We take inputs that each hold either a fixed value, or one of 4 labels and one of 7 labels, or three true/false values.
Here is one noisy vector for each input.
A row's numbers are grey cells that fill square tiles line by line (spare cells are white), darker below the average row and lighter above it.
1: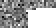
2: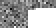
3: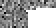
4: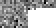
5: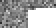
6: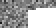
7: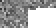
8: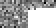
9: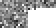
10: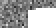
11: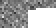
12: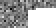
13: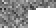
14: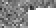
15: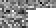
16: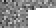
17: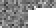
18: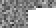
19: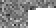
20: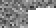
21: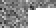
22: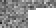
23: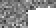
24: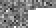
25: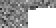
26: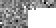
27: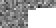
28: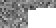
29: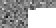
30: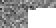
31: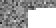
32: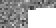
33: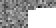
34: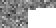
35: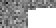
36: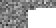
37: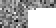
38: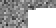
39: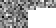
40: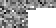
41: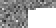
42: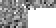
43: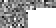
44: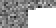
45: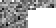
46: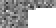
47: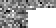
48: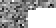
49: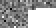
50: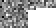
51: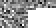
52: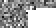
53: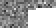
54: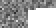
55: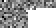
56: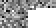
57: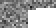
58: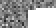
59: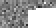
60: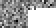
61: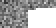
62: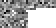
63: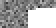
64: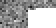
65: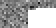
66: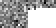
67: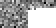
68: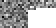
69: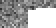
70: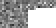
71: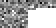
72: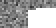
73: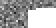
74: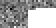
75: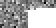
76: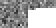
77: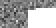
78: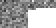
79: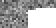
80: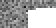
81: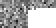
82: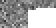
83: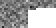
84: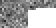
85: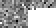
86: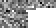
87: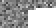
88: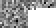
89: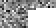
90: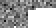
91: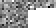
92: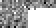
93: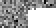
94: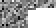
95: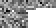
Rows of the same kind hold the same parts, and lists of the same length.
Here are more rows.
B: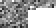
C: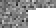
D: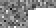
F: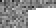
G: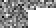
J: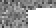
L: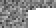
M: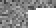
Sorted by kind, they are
B, G
C, F, J, L, M
D

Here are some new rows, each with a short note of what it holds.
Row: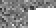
three true/false values
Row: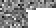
one of 4 labels and one of 7 labels
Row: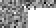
one of 4 labels and one of 7 labels
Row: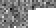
a fixed value
